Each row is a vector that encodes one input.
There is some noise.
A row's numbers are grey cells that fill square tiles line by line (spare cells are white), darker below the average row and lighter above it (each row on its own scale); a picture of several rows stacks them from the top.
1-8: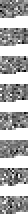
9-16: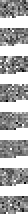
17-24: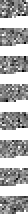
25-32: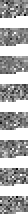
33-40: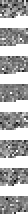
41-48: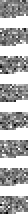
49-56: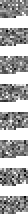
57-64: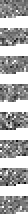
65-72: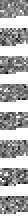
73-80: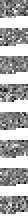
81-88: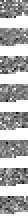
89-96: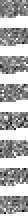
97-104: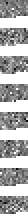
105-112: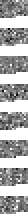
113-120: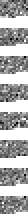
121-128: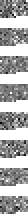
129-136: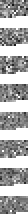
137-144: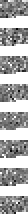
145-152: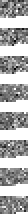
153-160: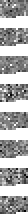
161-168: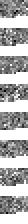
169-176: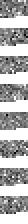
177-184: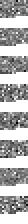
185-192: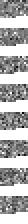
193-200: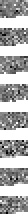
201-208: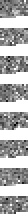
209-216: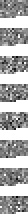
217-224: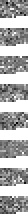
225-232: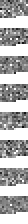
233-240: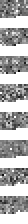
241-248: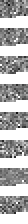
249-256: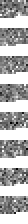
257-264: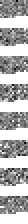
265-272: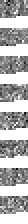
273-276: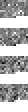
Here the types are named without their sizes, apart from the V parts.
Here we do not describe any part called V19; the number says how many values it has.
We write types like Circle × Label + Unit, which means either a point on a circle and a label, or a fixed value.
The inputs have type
(Bool × Circle + Unit) × V19.
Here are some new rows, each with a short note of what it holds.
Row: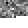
a point on a circle, a true/false value and a value of V19
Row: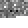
a value of V19
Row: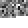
a value of V19
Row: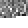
a value of V19
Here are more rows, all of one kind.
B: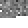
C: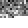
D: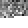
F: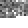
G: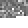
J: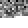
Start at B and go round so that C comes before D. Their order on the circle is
B, J, C, D, F, G.
